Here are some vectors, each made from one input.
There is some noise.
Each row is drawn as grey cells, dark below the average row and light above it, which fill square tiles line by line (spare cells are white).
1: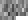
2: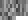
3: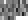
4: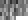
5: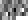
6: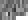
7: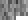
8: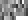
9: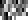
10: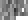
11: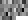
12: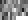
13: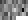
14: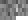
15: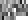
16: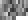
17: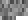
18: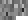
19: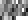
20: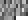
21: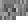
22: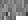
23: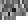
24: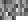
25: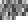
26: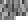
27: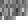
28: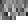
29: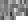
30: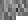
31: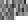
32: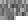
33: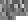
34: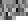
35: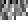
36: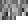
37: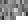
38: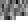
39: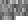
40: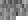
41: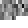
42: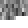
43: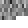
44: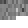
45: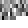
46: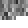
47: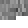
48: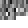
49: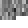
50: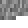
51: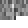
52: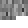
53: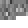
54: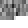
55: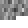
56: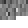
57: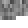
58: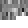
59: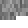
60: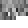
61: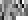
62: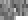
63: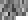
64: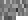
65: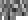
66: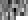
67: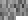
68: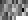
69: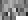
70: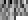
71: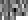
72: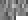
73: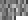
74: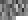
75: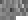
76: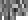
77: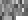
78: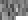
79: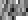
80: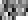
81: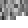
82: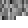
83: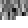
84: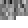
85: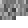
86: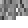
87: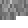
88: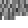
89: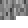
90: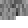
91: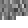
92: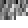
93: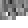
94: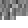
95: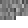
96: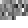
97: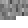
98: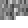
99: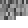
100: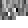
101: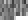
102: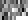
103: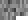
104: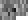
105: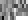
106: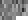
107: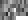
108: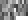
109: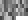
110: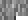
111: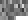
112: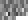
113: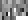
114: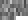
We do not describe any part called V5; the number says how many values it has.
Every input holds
three true/false values, together with either a point on a 4-point line, or a value of V5.
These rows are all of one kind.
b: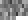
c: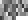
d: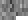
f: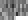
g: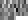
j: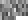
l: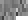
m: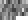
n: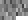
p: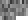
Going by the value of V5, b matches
d, f and n.
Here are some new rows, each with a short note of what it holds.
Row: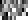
three true/false values and a value of V5
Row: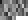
a point on a 4-point line and three true/false values
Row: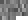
a point on a 4-point line and three true/false values
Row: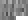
a point on a 4-point line and three true/false values
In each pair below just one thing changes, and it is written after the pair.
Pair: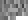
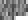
the value of V5
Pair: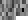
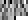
one of the three true/false values
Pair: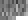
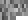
the value of V5
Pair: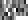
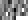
the value of V5
